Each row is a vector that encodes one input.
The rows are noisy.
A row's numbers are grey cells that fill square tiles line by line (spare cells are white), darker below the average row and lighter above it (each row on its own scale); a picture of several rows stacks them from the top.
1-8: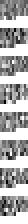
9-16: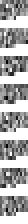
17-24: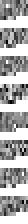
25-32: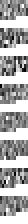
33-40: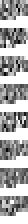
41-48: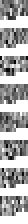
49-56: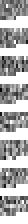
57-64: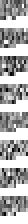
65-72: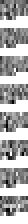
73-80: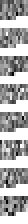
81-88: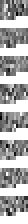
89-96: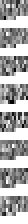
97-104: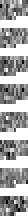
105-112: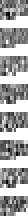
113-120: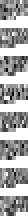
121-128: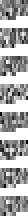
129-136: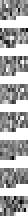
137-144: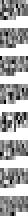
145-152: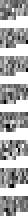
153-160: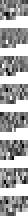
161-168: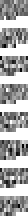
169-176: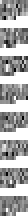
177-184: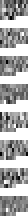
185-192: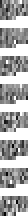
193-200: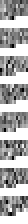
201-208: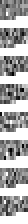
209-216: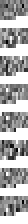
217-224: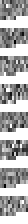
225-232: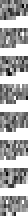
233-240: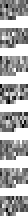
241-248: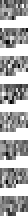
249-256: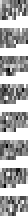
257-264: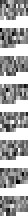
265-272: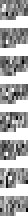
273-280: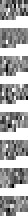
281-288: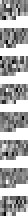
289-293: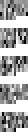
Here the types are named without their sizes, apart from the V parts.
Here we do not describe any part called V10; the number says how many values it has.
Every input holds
a label, a point on a line and a value of V10.
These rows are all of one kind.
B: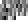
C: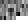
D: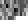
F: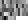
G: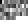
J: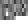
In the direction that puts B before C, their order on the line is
B, F, C, J, D, G.
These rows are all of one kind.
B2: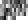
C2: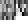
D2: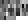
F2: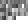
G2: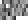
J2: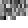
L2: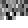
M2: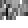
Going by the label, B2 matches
C2 and M2.
